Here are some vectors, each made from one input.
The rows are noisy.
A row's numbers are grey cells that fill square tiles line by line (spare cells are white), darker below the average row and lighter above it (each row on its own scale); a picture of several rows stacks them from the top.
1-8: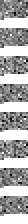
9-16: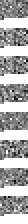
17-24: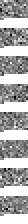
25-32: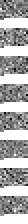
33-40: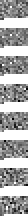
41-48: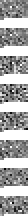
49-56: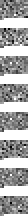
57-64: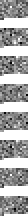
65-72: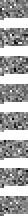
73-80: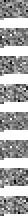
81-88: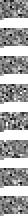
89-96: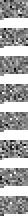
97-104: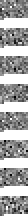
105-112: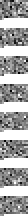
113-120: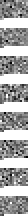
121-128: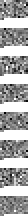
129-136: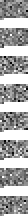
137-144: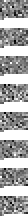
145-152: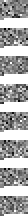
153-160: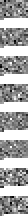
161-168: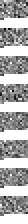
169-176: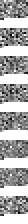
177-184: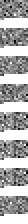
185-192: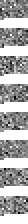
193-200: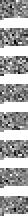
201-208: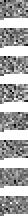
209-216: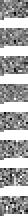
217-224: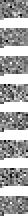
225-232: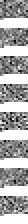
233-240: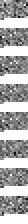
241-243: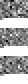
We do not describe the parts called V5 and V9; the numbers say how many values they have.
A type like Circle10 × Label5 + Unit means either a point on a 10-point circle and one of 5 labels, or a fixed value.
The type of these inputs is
(Line6 + V9) × V5 + List2(Line8).
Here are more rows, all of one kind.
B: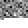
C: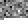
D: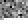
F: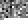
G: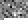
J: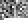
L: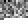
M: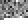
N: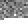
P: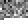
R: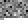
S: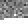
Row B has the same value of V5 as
C and R.
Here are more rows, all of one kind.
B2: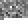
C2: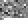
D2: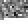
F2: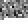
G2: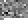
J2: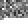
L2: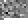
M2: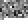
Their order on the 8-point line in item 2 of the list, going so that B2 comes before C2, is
B2, D2, L2, G2, J2, C2, M2, F2.
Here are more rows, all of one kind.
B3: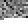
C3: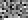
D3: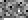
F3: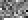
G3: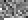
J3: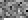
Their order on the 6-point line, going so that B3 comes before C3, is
B3, C3, G3, D3, F3, J3.
